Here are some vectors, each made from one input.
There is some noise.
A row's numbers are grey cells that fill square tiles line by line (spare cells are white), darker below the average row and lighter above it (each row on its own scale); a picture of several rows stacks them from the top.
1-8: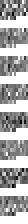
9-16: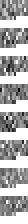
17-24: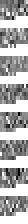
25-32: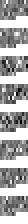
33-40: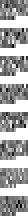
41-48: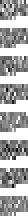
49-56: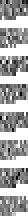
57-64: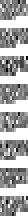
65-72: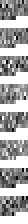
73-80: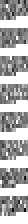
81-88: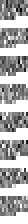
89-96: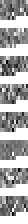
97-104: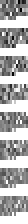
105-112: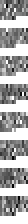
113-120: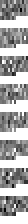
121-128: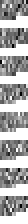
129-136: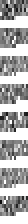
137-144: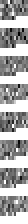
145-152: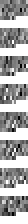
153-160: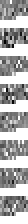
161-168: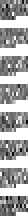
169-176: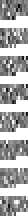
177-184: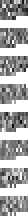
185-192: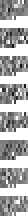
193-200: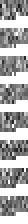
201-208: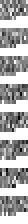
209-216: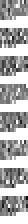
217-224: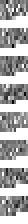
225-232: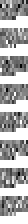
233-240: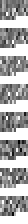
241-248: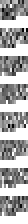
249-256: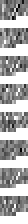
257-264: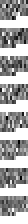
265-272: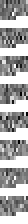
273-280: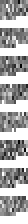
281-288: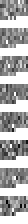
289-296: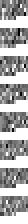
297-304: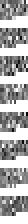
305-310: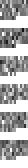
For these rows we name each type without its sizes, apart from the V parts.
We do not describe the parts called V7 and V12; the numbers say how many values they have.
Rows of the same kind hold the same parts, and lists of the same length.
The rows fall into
2 kinds.
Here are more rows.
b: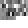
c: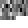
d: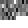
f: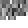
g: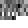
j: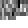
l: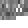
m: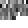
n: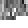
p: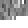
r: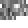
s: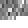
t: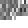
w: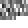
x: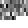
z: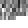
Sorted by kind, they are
b, f, j, l, p, r, s, t, w, z
c, d, g, m, n, x

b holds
a point on each of two lines and a value of V12.
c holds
a point on each of two lines, a true/false value and a value of V7.
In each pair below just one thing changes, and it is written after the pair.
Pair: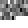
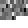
the value of V7
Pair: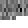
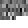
the value of V7
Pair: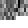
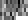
the place on one of the two lines
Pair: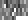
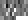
the value of V7
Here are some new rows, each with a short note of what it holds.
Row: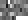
a point on each of two lines, a true/false value and a value of V7
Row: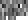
a point on each of two lines and a value of V12
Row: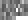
a point on each of two lines and a value of V12
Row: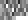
a point on each of two lines and a value of V12
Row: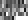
a point on each of two lines, a true/false value and a value of V7
